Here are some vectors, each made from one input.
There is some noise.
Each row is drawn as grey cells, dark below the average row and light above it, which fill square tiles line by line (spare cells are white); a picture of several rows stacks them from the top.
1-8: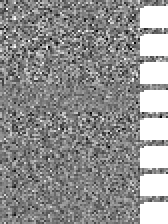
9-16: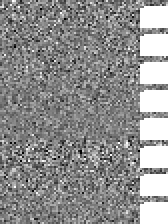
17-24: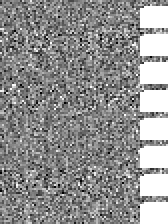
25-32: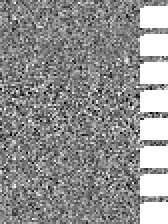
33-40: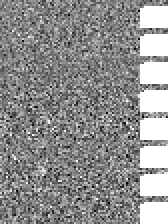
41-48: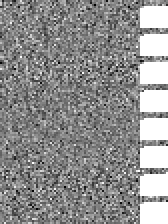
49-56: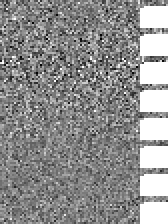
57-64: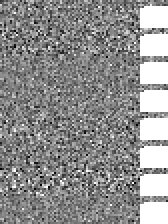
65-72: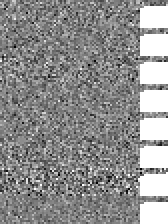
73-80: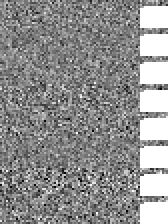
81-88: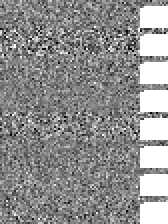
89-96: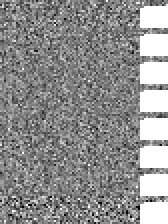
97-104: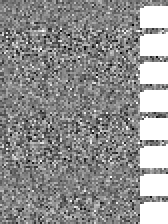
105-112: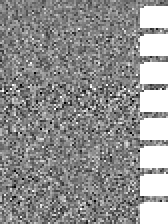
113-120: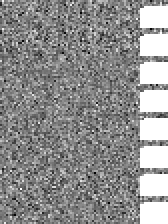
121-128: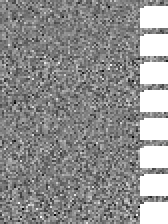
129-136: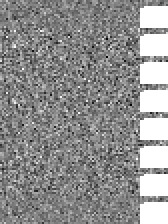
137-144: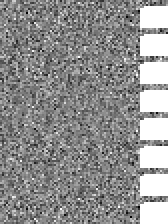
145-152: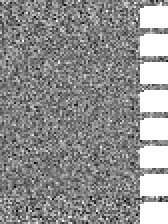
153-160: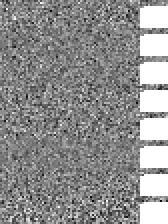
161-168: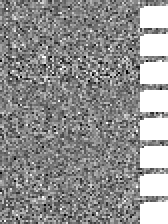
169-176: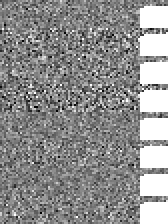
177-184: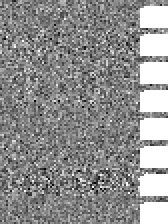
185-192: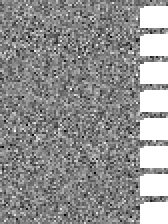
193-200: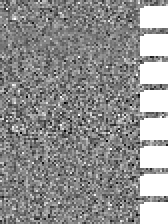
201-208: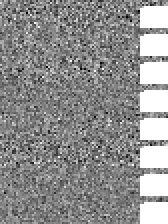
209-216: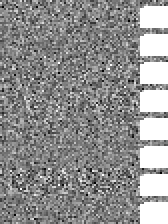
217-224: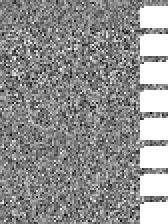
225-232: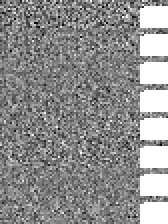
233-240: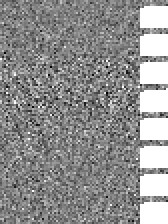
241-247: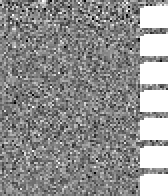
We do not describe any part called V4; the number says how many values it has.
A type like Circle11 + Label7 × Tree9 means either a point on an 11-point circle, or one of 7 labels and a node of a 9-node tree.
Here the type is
Bool × (Line9 + V4) + Label5.
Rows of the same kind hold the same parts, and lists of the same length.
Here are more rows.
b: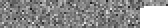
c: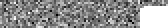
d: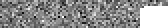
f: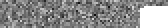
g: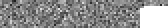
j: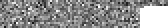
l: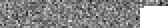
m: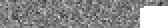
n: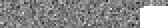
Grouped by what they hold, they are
b, c, g, n
d, j
f, l, m

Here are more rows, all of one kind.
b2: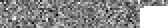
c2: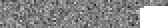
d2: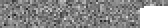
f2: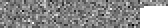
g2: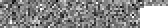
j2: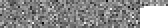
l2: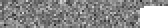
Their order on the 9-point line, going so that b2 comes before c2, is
b2, c2, f2, j2, l2, d2, g2.
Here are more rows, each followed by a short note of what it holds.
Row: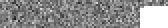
a true/false value and a value of V4
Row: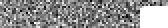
a true/false value and a value of V4
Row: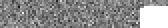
a point on a 9-point line and a true/false value
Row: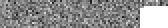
a true/false value and a value of V4
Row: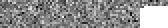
one of 5 labels
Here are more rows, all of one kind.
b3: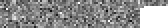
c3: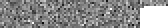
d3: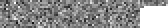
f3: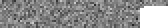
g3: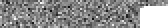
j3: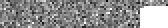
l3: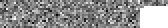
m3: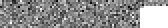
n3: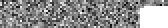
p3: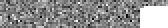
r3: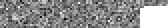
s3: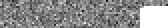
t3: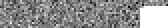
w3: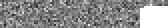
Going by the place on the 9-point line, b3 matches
m3, n3 and t3.
